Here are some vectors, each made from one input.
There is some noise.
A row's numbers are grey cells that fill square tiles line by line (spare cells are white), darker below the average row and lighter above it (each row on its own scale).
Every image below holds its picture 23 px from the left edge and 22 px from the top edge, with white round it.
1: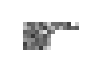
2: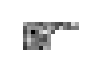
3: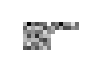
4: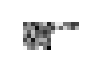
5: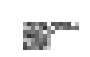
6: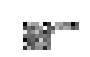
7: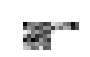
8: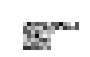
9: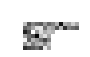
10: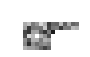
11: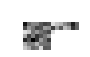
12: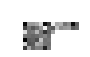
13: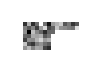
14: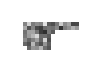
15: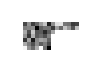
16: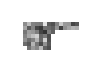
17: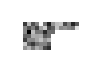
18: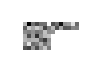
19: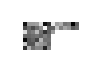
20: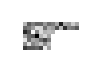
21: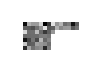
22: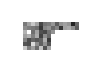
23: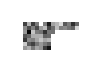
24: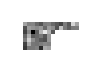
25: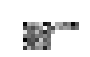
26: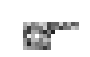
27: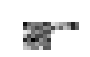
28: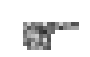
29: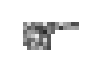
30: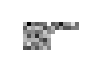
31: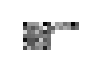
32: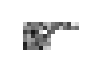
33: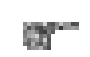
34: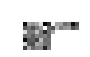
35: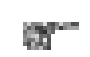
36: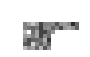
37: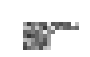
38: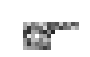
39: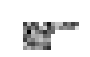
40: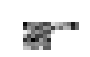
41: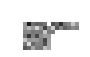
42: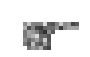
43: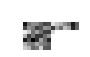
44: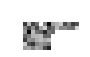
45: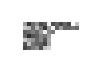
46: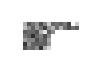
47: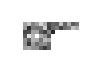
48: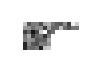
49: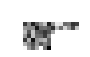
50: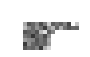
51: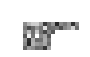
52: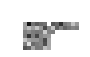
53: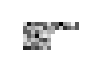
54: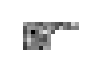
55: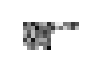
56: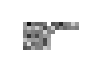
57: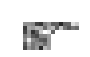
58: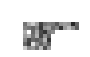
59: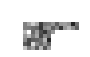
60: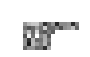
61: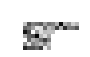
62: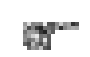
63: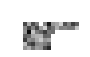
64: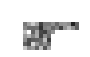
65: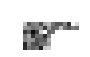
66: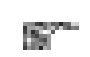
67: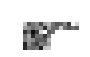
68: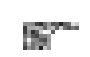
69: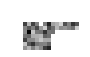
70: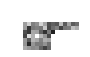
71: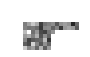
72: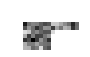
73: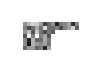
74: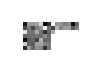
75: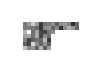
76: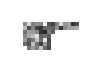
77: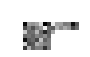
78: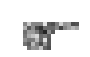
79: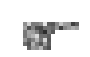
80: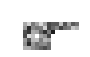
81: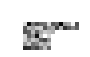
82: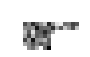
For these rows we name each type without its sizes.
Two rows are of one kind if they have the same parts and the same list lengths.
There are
2 kinds of row.
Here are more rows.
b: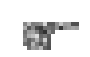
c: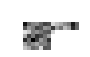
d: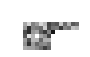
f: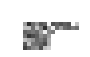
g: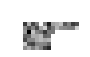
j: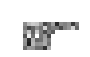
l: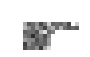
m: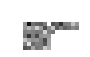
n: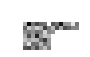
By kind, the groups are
b, c, d, g, j
f, l, m, n

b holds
three true/false values.
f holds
a point on a line.
